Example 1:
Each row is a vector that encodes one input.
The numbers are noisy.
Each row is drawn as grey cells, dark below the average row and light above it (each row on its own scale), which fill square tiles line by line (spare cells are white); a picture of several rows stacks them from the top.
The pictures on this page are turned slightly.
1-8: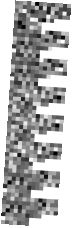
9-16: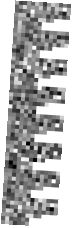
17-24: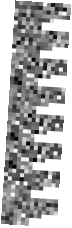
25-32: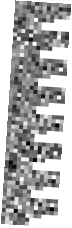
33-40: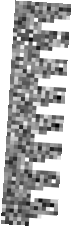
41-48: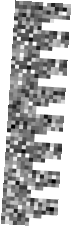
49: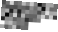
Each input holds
either a point on a 4-point line, or a point on a 6-point line.
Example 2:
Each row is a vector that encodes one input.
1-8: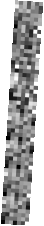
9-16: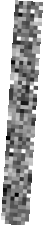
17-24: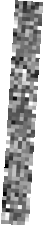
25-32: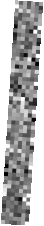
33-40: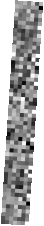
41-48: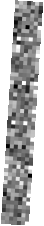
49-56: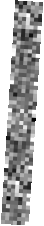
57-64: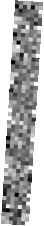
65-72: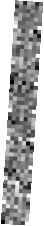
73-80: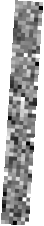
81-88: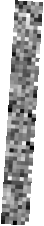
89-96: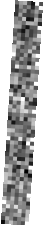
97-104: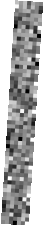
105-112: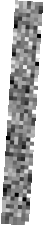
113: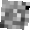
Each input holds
a list of up to two points on a 14-point line.
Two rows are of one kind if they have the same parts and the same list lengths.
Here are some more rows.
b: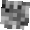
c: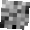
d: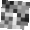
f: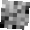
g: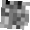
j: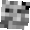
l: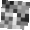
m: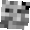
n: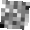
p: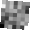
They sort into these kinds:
b, g
c, f, j, m, n, p
d, l

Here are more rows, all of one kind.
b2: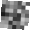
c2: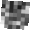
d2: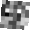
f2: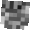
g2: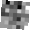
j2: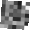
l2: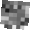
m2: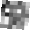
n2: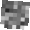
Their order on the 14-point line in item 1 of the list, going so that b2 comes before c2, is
j2, b2, d2, g2, m2, l2, n2, f2, c2.
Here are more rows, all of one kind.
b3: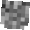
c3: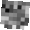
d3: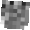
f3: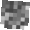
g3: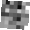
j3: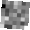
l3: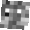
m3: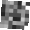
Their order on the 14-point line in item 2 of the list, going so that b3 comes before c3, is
l3, j3, d3, b3, m3, g3, c3, f3.
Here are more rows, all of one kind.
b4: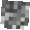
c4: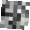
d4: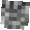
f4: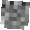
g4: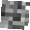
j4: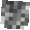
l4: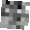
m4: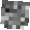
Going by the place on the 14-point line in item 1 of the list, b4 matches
d4 and f4.
